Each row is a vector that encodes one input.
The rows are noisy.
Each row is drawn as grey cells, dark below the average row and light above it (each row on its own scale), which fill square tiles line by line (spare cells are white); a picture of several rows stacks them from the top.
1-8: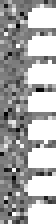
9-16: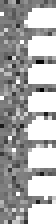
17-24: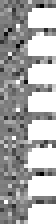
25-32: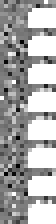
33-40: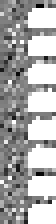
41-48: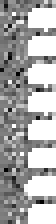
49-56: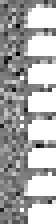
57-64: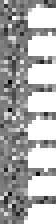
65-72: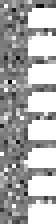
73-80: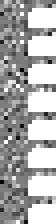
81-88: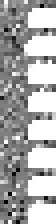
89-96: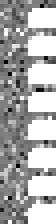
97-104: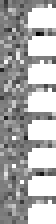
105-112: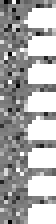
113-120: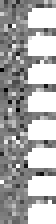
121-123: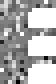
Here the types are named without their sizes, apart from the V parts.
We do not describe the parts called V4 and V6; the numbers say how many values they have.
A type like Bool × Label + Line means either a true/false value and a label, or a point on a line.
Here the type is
(Bool × Line + V4) × V6.
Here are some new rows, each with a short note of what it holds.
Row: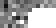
a point on a line, a true/false value and a value of V6
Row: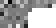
a point on a line, a true/false value and a value of V6
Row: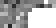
a value of V4 and a value of V6
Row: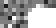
a point on a line, a true/false value and a value of V6
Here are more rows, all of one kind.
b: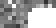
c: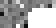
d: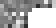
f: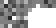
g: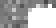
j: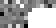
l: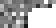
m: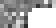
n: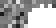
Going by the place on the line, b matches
c and j.
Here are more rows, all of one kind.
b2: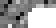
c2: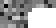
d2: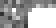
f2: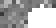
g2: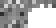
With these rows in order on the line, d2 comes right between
c2 and g2.
